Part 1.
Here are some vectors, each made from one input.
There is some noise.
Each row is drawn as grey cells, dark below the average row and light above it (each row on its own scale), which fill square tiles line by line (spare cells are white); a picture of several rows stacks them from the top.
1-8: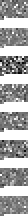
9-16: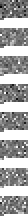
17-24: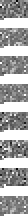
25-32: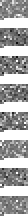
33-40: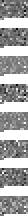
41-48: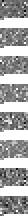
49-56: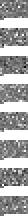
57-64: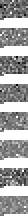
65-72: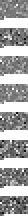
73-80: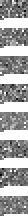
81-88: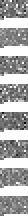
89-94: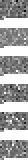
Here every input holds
one of 8 labels.
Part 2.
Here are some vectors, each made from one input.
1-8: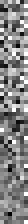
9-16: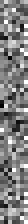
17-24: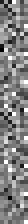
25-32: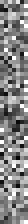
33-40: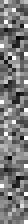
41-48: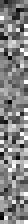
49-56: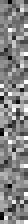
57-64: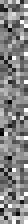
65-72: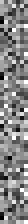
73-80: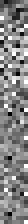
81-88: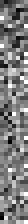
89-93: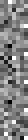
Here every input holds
one of 9 labels.
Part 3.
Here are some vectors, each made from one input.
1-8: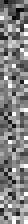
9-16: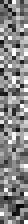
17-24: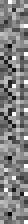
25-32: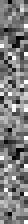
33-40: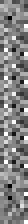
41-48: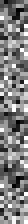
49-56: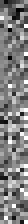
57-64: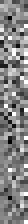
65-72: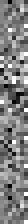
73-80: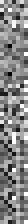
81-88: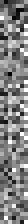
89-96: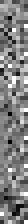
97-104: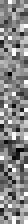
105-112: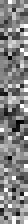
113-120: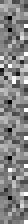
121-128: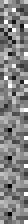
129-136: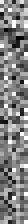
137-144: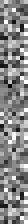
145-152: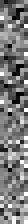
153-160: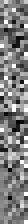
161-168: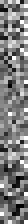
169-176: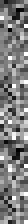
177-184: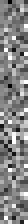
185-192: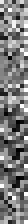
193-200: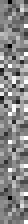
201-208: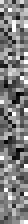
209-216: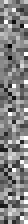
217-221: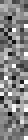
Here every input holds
one of 8 labels.
